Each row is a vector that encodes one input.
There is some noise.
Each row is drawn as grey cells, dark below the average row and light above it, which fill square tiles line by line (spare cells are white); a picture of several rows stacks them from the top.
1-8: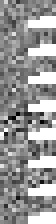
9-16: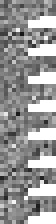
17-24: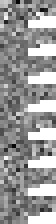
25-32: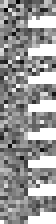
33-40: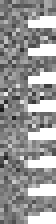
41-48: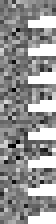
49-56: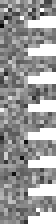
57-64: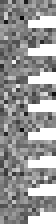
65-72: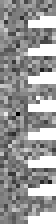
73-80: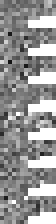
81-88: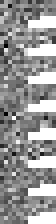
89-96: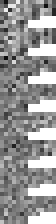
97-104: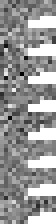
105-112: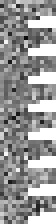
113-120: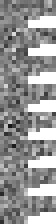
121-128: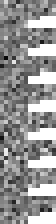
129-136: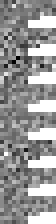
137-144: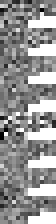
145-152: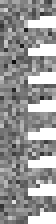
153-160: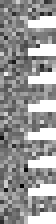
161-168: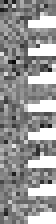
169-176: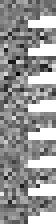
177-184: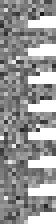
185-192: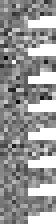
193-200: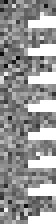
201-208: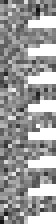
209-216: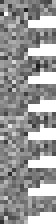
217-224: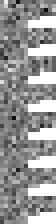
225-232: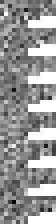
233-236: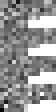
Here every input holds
either a point on a 19-point circle, or a fixed value, or a node of a 14-node tree.
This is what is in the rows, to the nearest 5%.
About 55% of them hold a point on a 19-point circle. A few of them hold a fixed value. The rest hold a node of a 14-node tree.
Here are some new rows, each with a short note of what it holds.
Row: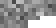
a node of a 14-node tree
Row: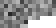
a fixed value
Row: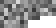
a node of a 14-node tree
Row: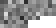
a node of a 14-node tree
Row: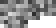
a node of a 14-node tree
